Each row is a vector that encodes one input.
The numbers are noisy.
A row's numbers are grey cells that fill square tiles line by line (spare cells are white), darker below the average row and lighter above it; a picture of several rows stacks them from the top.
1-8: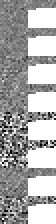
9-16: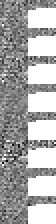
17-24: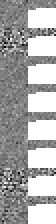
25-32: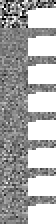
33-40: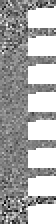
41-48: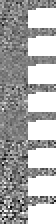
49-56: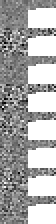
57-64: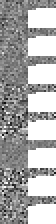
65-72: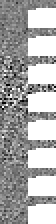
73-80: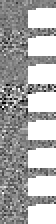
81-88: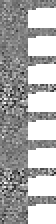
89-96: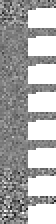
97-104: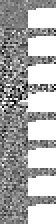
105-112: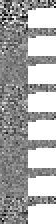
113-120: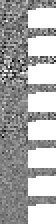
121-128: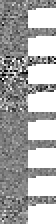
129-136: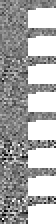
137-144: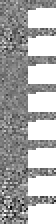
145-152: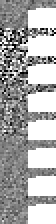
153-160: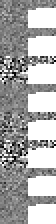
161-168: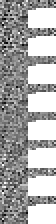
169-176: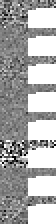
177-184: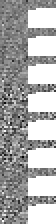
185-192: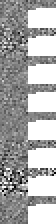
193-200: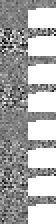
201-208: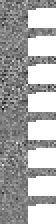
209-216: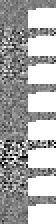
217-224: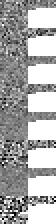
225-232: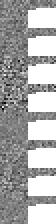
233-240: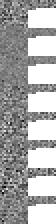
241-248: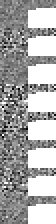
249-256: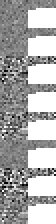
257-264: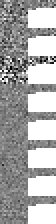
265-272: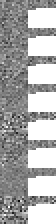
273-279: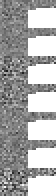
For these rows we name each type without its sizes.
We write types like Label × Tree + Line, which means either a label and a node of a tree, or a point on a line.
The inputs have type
List(Bool × Line).
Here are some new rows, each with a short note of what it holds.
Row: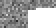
a list of two items
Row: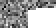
the empty list
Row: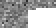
a list of one item
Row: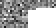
a list of two items
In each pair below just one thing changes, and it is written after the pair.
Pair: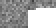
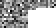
the true/false value in item 2 of the list
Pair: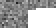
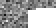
the true/false value in item 1 of the list
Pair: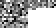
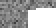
the true/false value in item 1 of the list
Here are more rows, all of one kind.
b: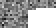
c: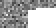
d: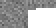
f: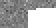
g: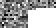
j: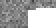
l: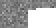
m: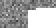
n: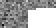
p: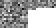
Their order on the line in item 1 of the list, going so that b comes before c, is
g, f, n, l, b, j, p, d, m, c.
